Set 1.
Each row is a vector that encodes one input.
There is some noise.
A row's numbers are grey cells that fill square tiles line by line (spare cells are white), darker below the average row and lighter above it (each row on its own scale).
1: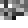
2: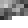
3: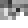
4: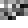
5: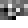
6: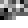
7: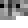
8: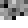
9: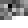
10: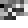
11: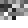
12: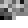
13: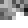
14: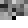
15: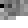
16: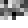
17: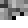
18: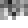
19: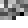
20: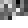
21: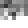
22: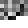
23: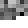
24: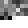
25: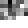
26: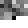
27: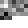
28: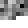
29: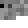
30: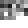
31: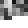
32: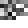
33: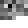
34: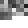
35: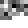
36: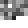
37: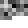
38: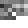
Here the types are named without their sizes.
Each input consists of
a point on a line, together with either a point on a circle, or a fixed value.
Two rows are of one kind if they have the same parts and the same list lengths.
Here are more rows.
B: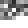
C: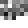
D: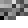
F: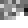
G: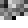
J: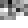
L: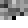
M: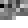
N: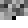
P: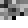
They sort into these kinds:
B, C, D, F
G, J, L, M, N, P

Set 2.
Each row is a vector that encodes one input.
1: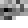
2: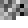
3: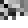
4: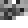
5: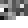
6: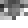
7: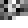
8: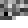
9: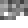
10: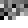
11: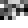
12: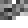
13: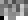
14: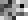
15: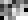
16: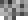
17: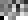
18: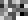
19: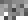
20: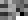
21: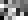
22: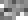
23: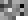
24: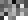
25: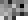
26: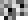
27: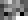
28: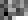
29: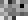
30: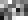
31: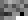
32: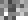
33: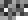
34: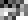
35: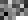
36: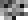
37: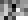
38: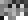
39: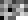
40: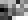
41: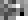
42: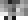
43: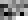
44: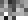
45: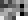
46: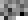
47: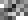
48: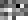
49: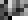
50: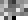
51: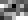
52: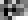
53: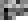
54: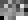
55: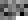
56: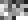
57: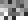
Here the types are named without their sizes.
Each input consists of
a point on a circle and a true/false value.
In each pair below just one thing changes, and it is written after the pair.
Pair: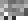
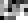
the place on the circle
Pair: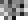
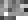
the place on the circle
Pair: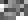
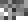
the place on the circle
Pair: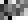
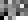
the place on the circle
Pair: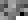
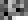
the place on the circle
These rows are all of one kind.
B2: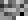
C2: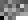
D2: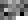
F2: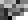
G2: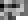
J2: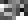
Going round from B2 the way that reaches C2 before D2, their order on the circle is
B2, G2, C2, J2, F2, D2.
